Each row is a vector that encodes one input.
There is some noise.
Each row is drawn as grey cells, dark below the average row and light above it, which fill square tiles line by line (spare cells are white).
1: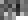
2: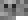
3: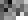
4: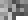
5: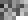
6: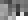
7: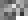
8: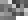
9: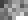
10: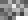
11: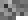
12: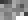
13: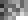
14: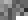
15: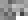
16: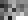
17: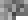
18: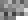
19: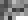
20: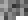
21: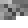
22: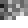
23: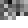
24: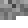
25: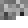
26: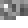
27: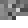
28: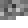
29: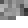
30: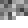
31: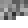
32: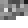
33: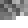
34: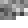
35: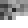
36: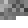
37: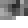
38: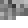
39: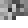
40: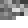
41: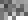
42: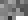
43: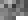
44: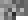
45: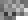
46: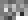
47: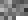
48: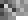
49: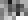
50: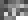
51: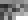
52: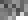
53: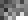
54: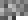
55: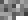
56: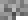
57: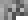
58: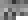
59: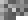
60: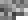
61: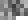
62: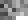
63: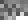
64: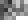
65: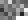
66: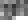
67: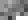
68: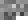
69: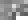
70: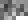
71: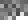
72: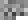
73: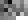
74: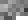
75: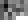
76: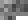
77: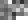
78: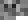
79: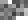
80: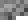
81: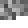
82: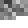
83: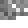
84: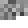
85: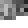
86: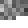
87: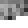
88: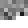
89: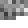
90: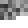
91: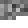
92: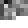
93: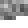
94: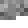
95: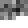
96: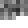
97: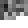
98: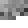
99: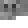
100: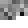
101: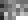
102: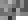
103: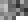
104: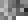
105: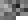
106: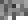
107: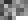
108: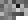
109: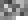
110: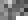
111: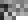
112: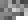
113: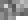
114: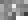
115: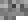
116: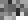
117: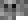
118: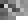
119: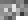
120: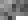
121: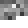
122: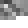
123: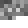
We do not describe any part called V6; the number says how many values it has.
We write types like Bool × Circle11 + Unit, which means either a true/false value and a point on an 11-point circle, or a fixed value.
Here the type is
Line9 × Tree11 × V6.
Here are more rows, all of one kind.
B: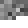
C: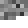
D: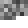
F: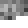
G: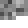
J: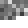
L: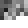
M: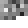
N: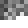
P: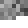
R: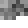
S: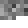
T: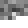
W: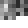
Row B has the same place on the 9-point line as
P, R and W.
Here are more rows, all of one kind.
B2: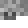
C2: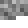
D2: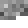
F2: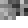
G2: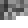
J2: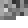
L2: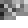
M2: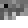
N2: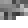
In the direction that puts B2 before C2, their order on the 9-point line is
N2, J2, B2, D2, C2, F2, M2, G2, L2.
